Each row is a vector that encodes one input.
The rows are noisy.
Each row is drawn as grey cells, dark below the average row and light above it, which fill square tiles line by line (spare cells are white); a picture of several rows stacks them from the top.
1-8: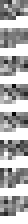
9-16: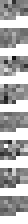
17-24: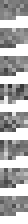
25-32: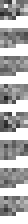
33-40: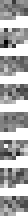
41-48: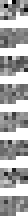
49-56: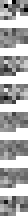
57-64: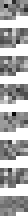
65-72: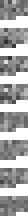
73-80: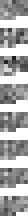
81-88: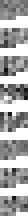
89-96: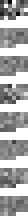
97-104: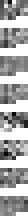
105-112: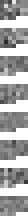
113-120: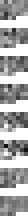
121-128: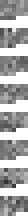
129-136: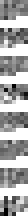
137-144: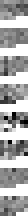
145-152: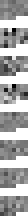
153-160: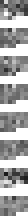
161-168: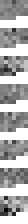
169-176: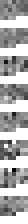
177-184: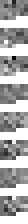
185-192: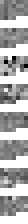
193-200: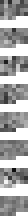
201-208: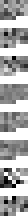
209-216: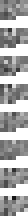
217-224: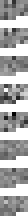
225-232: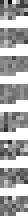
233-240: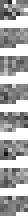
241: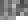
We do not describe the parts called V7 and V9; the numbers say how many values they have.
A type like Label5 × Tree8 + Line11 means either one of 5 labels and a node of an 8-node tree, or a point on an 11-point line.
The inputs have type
Bool × V7 + Line6 × V9.
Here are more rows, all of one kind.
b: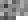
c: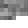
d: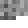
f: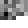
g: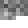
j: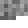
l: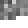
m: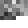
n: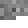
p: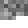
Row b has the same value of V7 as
d, j and p.
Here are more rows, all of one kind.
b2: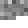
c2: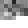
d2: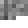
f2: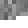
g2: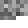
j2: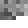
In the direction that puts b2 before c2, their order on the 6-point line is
b2, c2, d2, f2, g2, j2.
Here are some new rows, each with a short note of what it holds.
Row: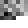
a true/false value and a value of V7
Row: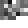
a true/false value and a value of V7
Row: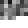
a true/false value and a value of V7
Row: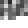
a point on a 6-point line and a value of V9
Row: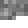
a true/false value and a value of V7
